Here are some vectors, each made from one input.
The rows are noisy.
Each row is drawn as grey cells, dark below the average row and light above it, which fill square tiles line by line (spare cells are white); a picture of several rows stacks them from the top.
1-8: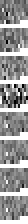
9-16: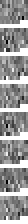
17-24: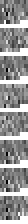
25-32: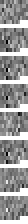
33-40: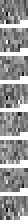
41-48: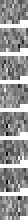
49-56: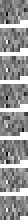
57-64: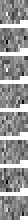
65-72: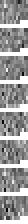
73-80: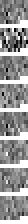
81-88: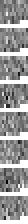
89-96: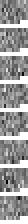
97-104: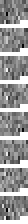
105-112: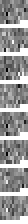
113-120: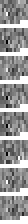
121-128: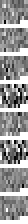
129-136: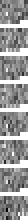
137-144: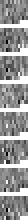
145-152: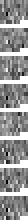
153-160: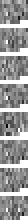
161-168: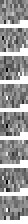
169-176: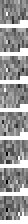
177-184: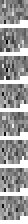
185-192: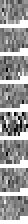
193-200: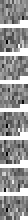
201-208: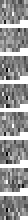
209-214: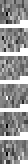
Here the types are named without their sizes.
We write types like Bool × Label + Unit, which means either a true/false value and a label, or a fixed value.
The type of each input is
List(Line).
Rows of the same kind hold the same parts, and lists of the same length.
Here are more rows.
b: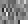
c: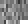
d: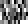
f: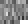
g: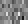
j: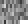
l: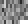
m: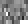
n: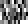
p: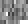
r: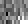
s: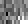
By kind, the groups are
b, f, g, m, p
c, j, l
d, n
r, s

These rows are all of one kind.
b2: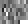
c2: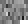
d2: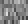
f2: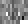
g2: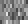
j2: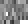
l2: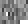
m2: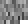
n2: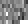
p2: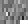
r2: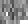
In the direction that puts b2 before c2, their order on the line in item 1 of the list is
b2, l2, r2, g2, f2, n2, c2, p2, d2, j2, m2.
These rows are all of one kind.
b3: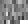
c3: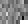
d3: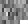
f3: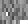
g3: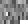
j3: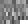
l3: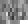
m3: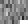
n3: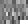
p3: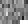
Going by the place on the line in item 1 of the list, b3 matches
j3 and n3.
